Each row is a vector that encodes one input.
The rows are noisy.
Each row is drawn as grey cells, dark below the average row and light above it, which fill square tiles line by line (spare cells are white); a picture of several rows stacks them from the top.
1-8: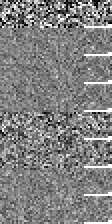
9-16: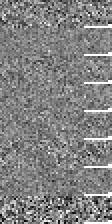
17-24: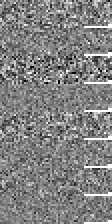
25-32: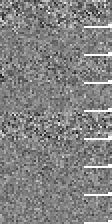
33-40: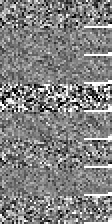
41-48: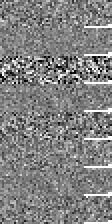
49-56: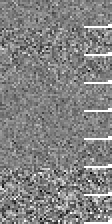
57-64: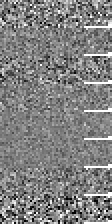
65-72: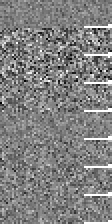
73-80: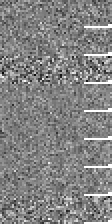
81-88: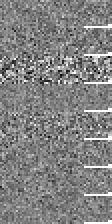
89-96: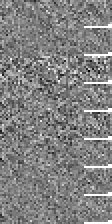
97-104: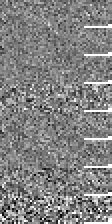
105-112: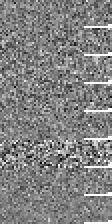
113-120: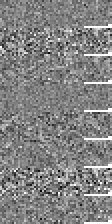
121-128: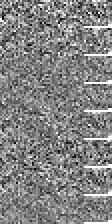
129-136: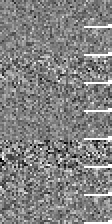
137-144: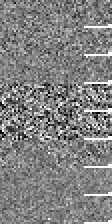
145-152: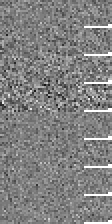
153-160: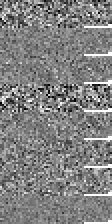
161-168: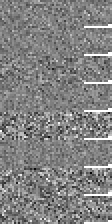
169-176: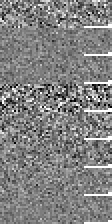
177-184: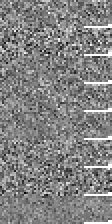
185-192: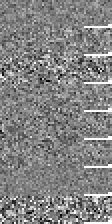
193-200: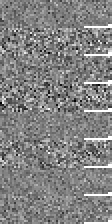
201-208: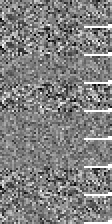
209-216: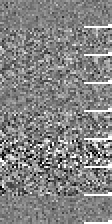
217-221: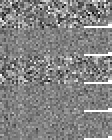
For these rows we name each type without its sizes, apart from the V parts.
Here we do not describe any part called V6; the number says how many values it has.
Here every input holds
either a point on a circle, or a list of items, each a true/false value and a value of V6.
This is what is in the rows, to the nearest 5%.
About 30% of them hold a point on a circle. The rest are lists of items, each a true/false value and a value of V6.
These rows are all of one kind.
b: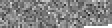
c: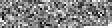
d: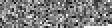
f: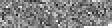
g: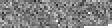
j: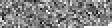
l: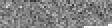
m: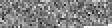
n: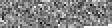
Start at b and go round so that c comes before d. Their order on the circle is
b, m, n, c, g, f, l, j, d.
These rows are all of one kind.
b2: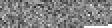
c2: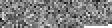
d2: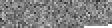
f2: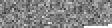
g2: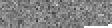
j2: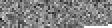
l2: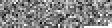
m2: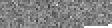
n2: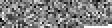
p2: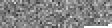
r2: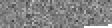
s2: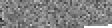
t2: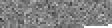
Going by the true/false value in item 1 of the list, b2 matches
f2 and r2.
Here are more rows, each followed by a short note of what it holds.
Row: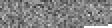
a list of two items
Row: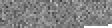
a list of two items
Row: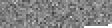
a list of two items
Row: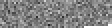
a list of one item
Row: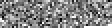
the empty list
